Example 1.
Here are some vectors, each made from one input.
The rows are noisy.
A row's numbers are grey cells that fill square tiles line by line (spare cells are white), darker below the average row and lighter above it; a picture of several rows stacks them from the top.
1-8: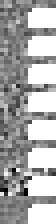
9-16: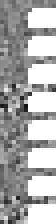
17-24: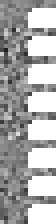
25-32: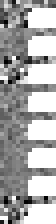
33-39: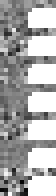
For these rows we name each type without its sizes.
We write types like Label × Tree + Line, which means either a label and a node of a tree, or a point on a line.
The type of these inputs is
Tree.
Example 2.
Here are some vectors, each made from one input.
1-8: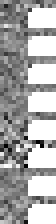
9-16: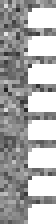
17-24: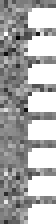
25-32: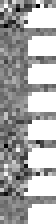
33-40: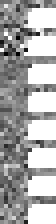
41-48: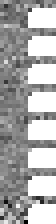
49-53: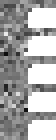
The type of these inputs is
Bool × Bool × Bool × Bool.
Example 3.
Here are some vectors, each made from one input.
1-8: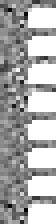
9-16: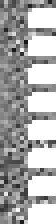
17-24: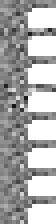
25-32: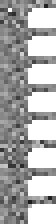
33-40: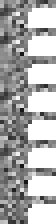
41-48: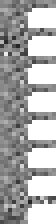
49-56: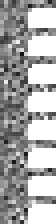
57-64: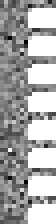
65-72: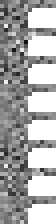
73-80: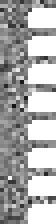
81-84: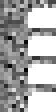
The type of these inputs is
Line9.
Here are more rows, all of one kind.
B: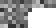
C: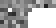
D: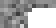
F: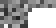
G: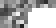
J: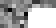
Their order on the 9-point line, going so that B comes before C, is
J, G, F, B, C, D.
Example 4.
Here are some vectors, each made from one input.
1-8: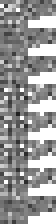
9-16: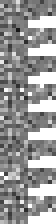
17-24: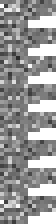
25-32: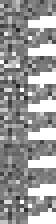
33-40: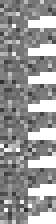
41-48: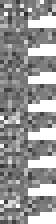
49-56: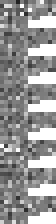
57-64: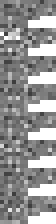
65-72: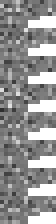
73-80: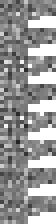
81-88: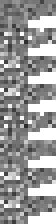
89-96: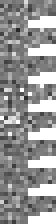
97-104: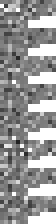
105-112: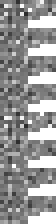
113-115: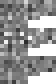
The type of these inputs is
Line8.
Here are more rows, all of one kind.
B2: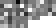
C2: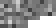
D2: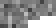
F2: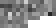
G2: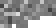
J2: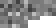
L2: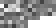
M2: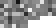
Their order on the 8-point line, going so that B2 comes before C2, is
B2, M2, G2, J2, F2, D2, C2, L2.
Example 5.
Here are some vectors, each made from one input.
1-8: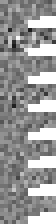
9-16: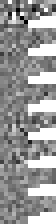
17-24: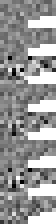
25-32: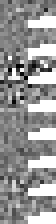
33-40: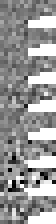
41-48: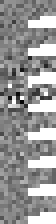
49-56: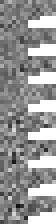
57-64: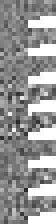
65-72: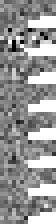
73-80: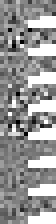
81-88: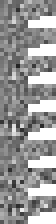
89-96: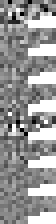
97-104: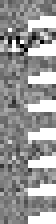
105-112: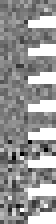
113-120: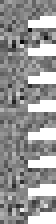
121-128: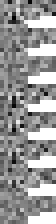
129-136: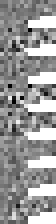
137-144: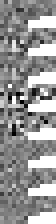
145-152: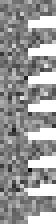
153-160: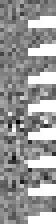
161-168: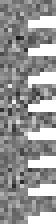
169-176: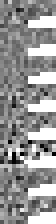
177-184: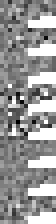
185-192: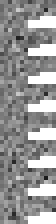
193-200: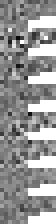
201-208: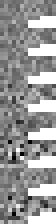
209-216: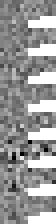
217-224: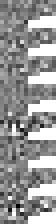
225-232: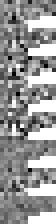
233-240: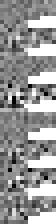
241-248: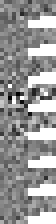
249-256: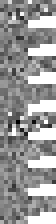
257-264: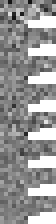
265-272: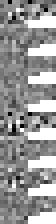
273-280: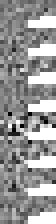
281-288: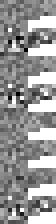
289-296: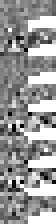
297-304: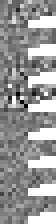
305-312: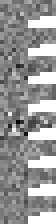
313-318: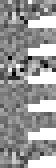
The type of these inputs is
Label9.
